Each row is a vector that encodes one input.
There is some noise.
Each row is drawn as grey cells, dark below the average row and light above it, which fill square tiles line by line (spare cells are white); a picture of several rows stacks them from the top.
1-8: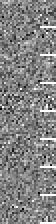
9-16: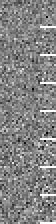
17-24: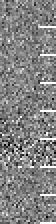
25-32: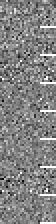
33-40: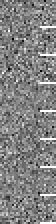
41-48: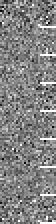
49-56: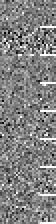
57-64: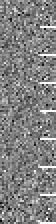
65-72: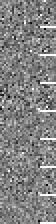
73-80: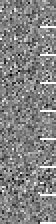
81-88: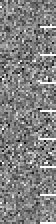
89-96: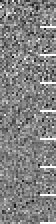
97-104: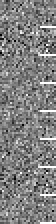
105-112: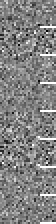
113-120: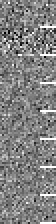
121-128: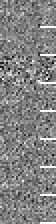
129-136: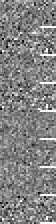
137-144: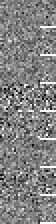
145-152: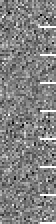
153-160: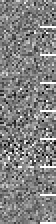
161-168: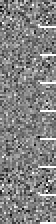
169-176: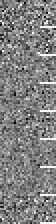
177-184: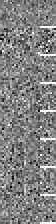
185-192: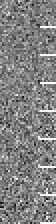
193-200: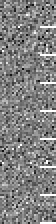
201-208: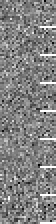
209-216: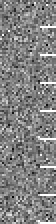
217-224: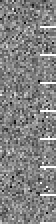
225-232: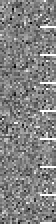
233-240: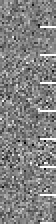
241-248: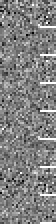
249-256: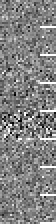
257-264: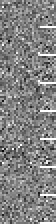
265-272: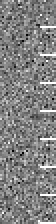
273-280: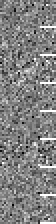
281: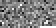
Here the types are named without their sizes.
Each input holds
a list of points on a line.
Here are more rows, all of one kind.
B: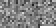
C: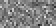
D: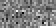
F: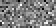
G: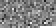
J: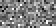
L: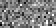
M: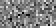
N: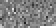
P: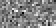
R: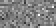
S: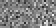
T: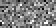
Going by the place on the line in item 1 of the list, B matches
C and M.
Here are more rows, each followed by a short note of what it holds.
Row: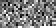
the empty list
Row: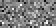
a list of three items
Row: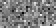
a list of two items
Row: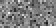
a list of two items
